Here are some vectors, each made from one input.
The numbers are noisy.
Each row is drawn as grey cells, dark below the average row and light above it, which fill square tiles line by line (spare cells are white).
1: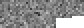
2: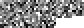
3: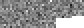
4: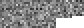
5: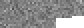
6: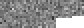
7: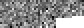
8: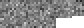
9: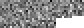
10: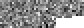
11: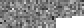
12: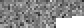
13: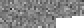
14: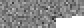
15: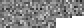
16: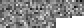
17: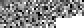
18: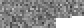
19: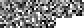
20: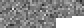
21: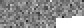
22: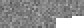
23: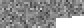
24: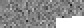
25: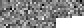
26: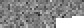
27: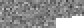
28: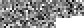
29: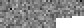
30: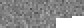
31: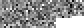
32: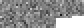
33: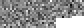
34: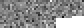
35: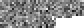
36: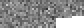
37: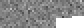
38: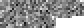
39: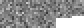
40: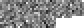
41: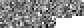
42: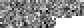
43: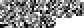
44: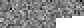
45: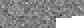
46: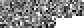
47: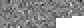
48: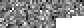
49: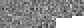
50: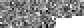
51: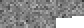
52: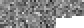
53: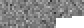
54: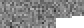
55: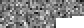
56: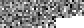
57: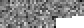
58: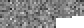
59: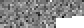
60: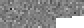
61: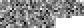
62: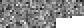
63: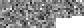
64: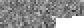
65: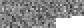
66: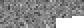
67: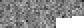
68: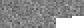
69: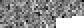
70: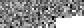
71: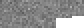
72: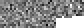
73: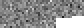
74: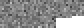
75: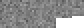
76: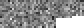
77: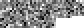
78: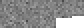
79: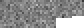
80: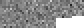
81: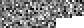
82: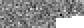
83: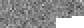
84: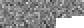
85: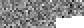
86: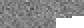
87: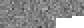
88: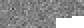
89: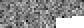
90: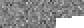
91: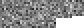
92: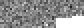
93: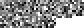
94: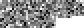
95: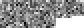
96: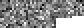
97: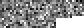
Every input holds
either a fixed value, or a node of a 13-node tree, or three true/false values.
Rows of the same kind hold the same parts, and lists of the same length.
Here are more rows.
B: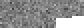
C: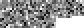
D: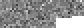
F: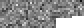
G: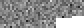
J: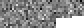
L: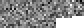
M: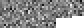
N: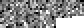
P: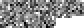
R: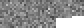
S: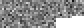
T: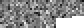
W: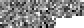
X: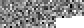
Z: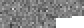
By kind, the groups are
B, C, D, G, T, W
F, J, L, M, P, R, S, Z
N, X

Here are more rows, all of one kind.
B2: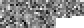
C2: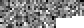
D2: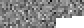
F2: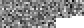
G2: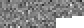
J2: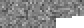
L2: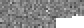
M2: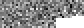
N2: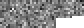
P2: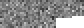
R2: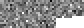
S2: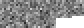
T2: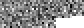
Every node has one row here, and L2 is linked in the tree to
J2.
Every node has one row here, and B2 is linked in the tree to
P2 and T2.
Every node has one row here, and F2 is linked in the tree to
G2, J2 and R2.
